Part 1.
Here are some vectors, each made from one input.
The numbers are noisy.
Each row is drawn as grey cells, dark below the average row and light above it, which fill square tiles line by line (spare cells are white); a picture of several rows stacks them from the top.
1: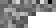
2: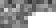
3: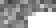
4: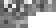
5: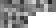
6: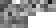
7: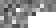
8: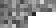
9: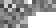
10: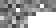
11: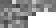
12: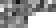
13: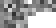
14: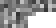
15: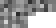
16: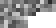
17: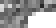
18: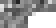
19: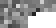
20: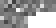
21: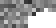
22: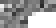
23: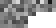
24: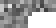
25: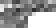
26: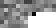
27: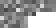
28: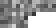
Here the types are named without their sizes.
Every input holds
a label.
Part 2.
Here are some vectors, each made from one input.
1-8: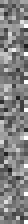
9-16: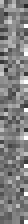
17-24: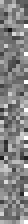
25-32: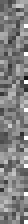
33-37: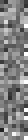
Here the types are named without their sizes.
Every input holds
a label.
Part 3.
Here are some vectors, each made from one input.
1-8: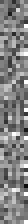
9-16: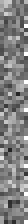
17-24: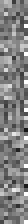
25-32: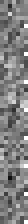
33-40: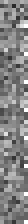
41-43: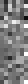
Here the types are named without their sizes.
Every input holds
a label.
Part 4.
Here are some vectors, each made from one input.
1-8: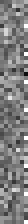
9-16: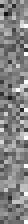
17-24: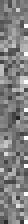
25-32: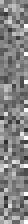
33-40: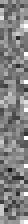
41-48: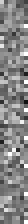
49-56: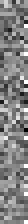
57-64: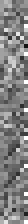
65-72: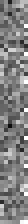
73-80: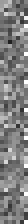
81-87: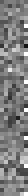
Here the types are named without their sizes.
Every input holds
a label.
